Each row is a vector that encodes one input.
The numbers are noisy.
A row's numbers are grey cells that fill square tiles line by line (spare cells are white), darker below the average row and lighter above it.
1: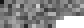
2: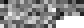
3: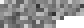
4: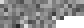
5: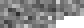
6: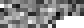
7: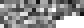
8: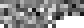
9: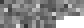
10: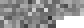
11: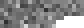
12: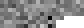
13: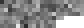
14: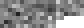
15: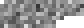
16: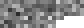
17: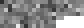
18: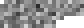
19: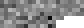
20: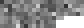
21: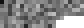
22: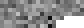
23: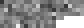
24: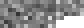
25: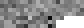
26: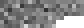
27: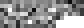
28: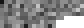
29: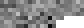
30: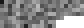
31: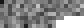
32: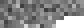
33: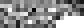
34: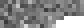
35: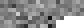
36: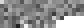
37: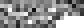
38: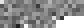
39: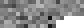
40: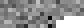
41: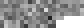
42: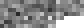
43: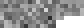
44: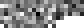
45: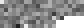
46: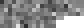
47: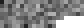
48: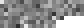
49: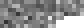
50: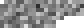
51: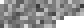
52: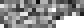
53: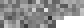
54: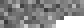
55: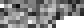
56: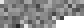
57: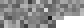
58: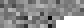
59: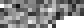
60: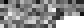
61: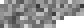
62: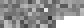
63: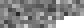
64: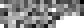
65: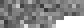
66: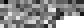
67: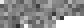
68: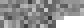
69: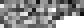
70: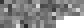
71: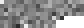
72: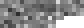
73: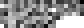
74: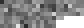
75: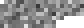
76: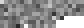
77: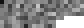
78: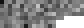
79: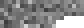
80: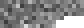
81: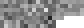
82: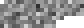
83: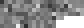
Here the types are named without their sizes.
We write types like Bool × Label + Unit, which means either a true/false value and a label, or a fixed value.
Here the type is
Bool × Bool × Bool + Label.
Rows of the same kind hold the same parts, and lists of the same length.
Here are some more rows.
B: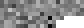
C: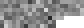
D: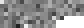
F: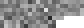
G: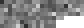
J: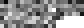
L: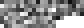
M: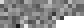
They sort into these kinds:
B, C, D, F, G, M
J, L

